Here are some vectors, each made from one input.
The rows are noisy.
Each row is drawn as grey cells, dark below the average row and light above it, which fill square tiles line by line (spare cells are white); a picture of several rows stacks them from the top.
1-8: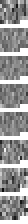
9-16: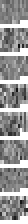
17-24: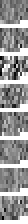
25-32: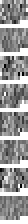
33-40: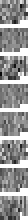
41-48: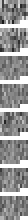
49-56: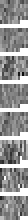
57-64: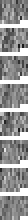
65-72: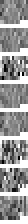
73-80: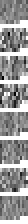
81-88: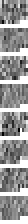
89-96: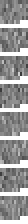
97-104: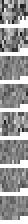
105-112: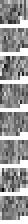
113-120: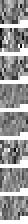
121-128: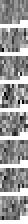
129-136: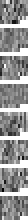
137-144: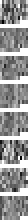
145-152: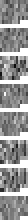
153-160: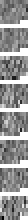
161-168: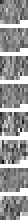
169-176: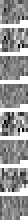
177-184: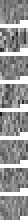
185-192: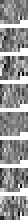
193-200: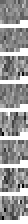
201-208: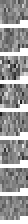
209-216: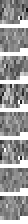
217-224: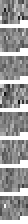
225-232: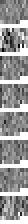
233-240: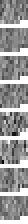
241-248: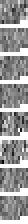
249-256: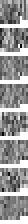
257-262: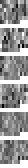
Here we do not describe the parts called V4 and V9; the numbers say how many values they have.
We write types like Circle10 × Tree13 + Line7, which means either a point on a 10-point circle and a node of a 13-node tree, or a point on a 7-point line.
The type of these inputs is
(Circle10 + V9) × V4 + Label11.
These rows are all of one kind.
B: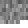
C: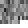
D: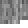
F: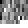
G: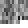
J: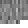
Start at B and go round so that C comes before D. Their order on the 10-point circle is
B, J, F, G, C, D.
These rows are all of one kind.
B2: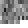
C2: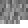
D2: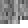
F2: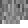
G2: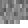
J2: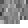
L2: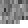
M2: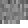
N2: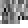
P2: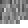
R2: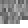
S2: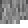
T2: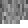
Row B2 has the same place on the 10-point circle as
C2, M2, P2 and R2.
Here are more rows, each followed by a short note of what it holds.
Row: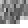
one of 11 labels
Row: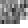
one of 11 labels
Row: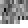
a point on a 10-point circle and a value of V4
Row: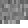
a point on a 10-point circle and a value of V4
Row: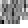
one of 11 labels
